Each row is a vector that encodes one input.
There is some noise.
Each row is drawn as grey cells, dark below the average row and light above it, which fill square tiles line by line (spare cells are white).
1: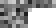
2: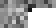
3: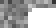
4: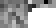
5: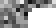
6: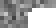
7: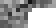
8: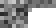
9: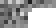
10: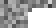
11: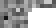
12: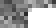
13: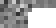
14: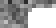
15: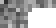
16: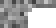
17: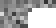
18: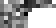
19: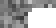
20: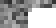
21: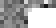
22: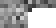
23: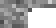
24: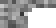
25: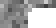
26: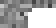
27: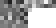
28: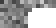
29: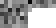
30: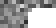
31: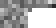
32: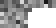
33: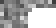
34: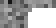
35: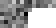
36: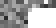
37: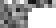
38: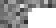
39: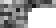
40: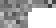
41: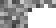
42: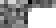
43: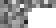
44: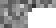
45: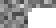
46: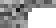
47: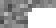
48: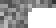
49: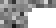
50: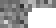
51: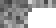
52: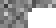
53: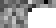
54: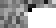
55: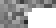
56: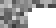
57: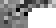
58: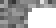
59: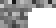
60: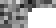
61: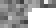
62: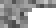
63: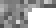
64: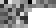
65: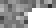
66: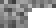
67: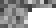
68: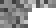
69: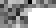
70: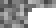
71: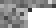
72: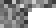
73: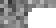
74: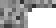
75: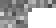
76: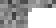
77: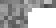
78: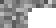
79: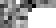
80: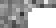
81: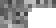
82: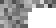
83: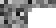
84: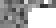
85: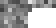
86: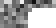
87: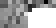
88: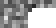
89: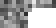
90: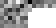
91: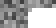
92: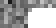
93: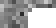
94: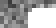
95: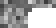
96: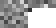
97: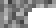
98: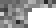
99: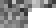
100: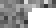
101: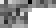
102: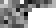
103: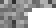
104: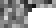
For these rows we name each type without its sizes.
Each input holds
a node of a tree, together with either a point on a line, or four true/false values.
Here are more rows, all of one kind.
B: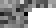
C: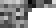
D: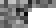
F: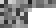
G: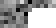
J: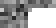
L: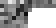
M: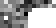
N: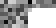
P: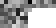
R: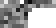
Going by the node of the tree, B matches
G and J.
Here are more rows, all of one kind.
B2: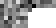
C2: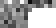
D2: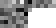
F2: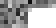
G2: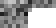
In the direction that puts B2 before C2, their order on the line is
B2, F2, C2, G2, D2.
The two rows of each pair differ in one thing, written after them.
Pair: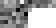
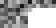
the place on the line
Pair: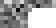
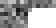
the node of the tree
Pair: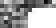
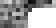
the place on the line
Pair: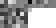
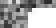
the node of the tree
